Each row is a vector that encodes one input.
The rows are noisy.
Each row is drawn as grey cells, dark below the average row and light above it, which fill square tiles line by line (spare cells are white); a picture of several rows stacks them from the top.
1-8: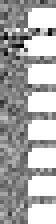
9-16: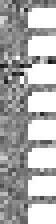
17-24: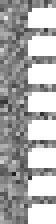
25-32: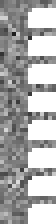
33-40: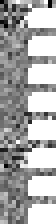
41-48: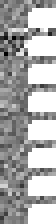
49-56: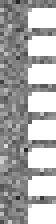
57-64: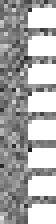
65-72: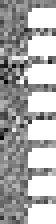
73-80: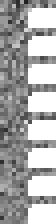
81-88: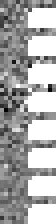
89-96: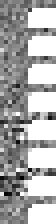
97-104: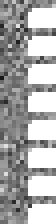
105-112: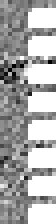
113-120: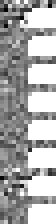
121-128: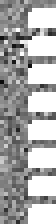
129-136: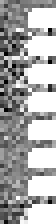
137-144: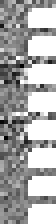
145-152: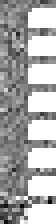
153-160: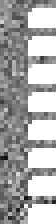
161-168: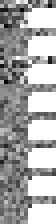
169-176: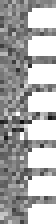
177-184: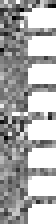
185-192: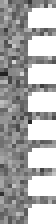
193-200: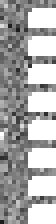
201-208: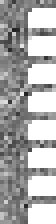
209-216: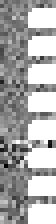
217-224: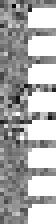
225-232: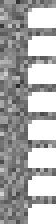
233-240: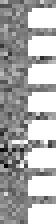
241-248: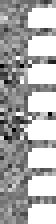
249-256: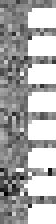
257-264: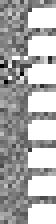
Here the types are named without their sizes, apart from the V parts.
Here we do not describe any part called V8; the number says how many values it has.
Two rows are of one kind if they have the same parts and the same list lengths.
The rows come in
3 kinds.
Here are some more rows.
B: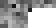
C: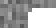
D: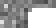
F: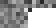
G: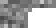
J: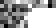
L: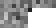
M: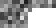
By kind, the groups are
B, F, L, M
C, D, G
J

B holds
a point on each of two lines.
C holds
a point on a line and four true/false values.
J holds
a value of V8.
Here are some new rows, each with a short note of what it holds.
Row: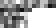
a value of V8
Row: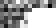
a value of V8
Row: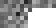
a point on each of two lines
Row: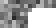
a point on a line and four true/false values
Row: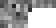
a point on each of two lines
